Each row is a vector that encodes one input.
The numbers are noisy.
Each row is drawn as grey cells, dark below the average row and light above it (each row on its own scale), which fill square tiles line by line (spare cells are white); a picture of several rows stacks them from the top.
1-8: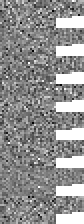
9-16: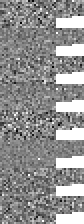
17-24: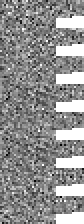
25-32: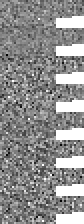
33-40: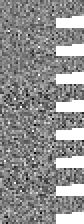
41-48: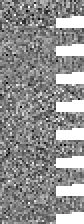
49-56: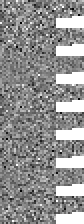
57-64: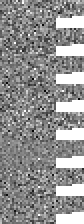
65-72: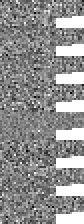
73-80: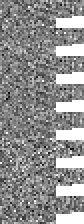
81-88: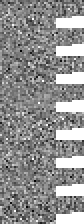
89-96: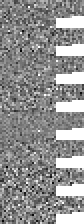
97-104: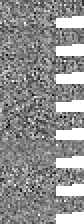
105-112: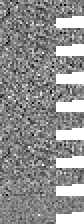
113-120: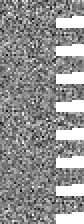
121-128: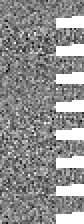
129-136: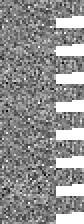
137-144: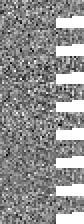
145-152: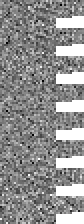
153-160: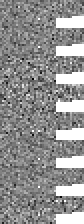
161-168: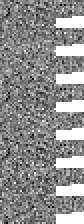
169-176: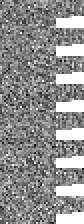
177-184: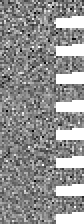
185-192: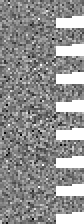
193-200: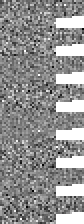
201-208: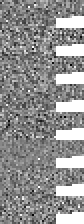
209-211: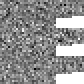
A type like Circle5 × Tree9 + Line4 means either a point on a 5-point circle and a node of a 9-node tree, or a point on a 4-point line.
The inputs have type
Bool × (Line4 + Tree11) + Line10.
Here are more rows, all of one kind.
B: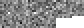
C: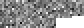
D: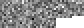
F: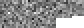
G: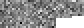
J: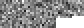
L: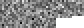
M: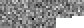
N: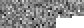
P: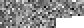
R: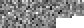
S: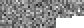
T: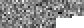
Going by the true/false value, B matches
F and R.
